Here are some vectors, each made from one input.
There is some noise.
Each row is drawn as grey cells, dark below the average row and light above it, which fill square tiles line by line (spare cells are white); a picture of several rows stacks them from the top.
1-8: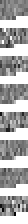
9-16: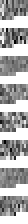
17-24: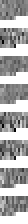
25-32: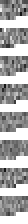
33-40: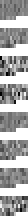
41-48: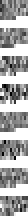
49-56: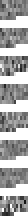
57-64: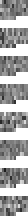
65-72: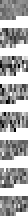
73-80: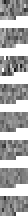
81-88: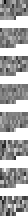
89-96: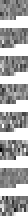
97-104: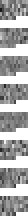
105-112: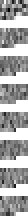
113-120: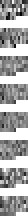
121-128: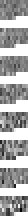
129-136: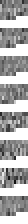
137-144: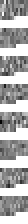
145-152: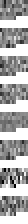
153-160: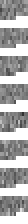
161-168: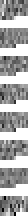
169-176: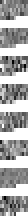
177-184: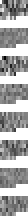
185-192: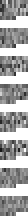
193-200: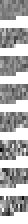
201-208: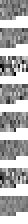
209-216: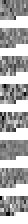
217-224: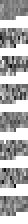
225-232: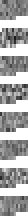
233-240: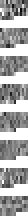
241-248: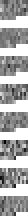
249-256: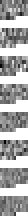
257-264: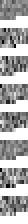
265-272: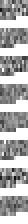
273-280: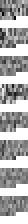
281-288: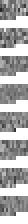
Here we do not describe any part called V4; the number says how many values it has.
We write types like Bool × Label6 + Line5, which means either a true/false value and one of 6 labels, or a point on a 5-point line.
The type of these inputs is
(Circle5 + Unit) × Label8 + Label9 × V4 + Line6 × Line6.
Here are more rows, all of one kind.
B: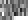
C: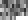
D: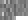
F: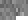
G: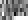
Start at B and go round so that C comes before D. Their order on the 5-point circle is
B, G, C, F, D.
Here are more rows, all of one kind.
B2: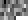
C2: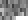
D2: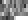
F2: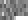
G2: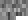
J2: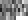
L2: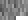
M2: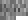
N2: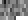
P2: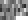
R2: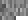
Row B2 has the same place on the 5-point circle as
G2, J2, L2 and N2.
